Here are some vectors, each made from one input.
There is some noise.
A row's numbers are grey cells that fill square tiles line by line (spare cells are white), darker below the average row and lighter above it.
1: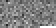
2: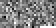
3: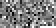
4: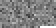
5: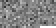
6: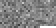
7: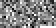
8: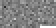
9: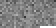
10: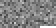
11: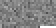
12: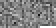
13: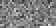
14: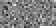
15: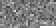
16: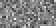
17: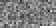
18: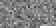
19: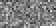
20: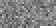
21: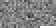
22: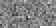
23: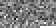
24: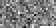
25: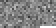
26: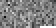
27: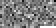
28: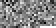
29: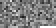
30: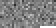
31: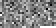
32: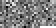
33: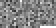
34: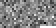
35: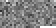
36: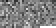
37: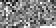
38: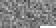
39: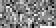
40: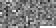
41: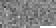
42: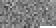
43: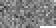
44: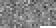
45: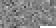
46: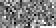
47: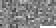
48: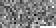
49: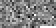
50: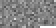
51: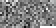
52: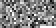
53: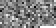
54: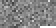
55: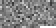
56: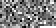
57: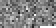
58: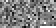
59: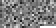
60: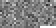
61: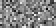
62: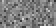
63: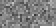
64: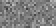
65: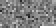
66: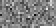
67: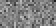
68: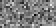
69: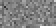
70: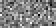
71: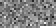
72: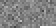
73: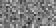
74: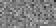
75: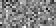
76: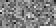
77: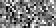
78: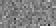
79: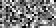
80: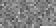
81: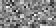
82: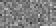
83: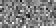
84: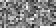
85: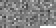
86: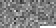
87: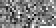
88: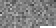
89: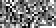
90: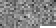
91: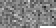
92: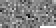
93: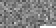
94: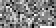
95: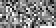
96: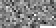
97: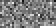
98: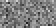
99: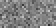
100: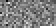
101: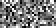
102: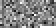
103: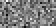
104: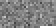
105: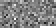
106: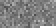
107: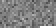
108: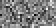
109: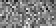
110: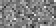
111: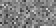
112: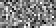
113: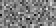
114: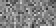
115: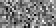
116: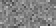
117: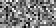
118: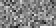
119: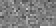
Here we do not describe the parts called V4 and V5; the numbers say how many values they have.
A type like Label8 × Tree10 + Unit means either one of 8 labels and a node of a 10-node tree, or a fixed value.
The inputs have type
(Circle6 + Unit) × V4 + Line6 × V5.
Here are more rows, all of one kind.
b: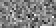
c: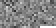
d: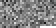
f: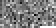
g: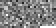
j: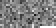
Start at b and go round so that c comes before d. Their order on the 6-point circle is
b, f, c, g, j, d.
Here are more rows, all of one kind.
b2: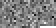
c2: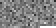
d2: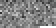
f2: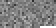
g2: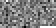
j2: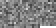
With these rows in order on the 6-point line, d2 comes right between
b2 and c2.
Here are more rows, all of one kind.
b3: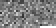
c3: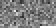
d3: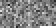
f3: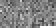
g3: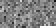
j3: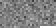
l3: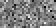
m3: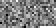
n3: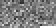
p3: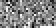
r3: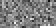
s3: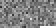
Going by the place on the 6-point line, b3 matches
d3, l3, m3 and n3.
